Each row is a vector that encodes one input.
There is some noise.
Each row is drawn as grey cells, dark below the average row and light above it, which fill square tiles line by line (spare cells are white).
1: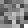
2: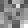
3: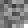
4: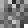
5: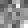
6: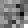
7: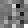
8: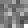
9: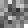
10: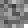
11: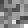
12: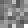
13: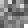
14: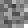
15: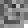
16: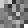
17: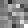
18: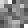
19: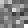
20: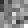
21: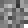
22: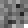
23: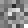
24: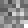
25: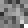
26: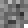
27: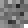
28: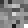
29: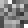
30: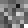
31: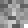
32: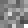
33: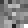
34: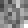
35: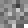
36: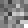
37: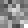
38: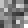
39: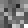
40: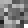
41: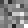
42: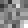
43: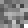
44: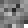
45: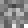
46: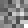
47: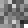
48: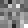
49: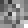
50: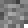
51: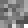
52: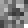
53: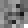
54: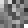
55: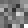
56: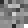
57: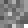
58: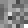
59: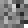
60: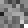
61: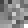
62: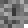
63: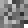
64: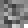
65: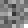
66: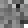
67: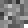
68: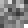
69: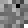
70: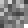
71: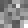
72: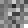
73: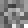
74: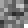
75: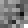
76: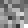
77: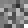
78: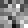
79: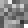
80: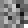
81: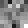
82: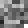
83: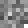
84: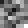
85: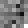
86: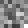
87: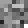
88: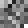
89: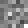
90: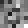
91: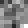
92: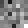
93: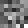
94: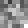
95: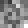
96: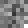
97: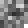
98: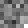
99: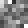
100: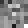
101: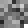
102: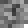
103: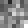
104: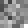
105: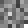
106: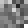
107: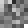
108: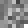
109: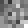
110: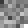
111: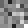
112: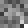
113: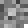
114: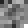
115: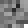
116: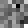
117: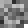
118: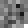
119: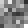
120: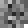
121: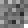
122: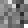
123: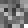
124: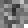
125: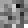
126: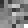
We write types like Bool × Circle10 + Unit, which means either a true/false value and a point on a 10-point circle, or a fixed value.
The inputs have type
(Bool × Bool × Bool + Line5) × Line5.
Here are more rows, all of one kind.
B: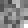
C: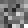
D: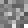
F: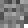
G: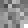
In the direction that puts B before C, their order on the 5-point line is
B, G, C, D, F.
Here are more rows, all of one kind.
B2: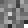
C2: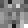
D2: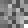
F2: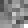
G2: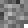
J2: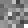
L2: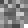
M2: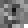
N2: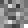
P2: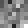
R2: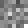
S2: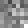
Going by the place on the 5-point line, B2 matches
F2, G2, J2 and R2.
